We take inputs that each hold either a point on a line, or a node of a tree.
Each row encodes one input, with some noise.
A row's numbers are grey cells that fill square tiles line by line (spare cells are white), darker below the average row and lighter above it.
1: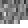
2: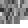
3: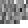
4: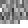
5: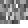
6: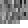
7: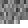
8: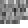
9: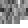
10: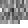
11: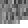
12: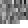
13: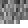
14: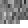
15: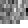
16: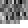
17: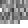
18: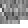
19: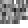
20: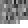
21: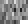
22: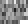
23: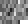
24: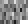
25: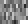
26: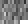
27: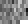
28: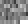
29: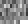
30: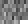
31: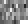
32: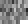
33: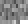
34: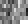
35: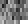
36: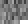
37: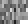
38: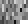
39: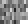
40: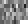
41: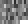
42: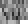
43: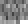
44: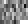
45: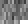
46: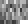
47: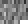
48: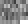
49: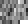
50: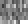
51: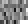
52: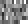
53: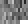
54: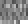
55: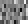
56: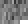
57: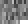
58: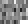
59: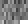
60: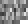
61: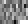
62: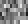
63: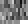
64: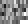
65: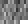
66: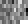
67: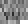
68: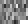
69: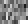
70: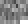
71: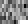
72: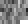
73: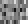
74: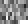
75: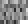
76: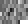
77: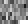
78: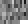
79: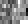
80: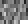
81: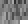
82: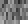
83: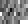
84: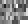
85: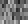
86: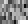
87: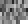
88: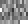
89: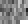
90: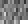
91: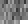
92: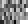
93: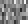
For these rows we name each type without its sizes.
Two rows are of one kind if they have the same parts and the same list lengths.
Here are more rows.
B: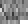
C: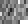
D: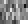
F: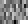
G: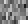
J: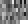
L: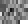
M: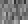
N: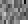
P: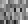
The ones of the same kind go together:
B, C, J, L, M, N
D, F, G, P

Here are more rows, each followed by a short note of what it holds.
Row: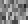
a point on a line
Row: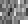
a node of a tree
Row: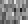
a point on a line
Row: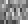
a point on a line
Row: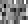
a point on a line
